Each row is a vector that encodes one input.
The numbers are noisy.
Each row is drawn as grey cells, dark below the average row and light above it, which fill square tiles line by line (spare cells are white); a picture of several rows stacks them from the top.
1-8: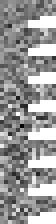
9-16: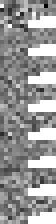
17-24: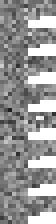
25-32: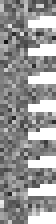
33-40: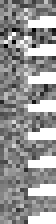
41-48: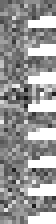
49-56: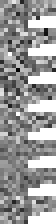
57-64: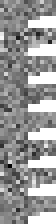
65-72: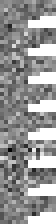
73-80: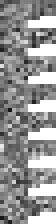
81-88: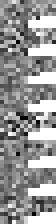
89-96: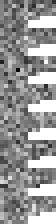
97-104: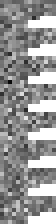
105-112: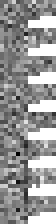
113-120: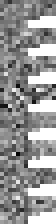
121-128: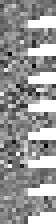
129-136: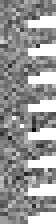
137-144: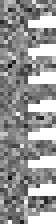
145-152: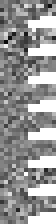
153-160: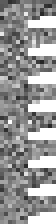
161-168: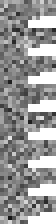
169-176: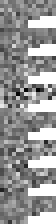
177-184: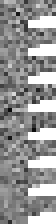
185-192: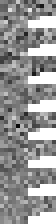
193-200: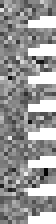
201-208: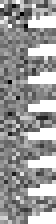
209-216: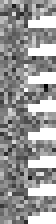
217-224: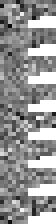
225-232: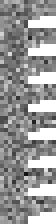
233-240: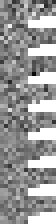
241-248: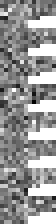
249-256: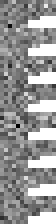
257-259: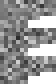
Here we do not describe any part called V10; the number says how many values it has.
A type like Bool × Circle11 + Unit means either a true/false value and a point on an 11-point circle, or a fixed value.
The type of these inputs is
Line5 × V10 + Line8 + List2(Circle6).
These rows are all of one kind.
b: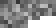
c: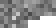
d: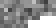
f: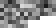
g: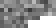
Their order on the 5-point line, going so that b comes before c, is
b, f, c, g, d.
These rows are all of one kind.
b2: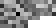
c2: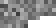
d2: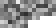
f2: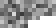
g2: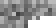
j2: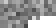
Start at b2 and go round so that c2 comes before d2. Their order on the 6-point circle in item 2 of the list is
b2, f2, c2, d2, j2, g2.
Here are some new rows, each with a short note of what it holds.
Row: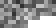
a point on an 8-point line
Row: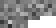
a point on a 5-point line and a value of V10
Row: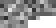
a list of one item
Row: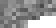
a point on a 5-point line and a value of V10
